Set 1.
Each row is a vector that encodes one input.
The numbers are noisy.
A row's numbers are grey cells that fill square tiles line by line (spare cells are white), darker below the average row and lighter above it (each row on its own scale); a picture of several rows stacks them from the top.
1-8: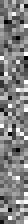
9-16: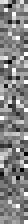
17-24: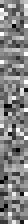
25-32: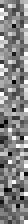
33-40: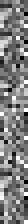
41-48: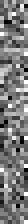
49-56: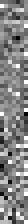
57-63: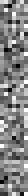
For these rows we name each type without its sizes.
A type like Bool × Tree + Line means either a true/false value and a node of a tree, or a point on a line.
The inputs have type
Label.
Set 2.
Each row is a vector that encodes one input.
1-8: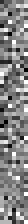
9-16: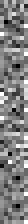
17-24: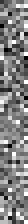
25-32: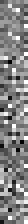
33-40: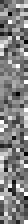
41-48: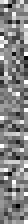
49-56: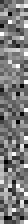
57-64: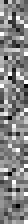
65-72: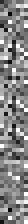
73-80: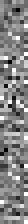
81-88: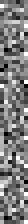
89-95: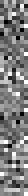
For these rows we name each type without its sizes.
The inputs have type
Label.
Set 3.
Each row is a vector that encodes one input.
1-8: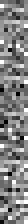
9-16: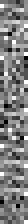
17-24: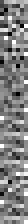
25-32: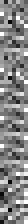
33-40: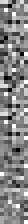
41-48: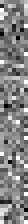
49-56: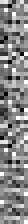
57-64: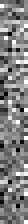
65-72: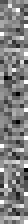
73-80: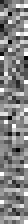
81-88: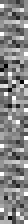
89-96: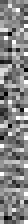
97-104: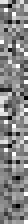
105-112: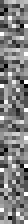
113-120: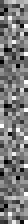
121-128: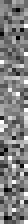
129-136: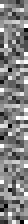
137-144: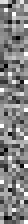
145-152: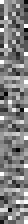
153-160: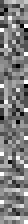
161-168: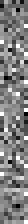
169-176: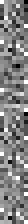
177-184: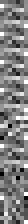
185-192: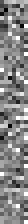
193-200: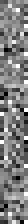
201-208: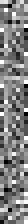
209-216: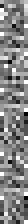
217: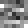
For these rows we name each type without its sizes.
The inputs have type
Label.
